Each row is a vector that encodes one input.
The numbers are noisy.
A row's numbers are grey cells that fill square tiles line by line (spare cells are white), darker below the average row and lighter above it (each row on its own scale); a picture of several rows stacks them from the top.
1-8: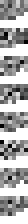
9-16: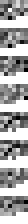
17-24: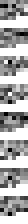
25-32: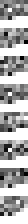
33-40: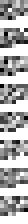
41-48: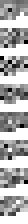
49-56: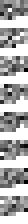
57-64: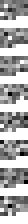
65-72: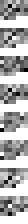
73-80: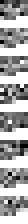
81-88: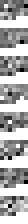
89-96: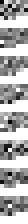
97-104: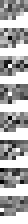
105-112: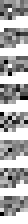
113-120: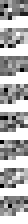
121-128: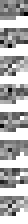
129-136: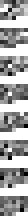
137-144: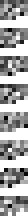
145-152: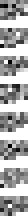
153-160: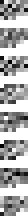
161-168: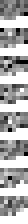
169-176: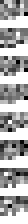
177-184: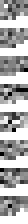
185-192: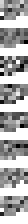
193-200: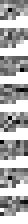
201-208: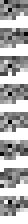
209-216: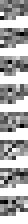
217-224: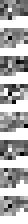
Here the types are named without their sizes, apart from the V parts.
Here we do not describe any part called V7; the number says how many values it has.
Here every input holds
a list of items, each a true/false value and a value of V7.
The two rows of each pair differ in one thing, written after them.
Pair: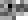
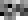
the true/false value in item 1 of the list
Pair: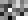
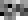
the value of V7 in item 1 of the list
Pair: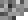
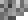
the value of V7 in item 1 of the list
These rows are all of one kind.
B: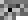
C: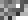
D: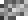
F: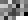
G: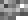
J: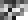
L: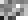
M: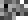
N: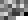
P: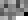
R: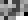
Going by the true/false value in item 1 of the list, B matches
C, D, J and L.
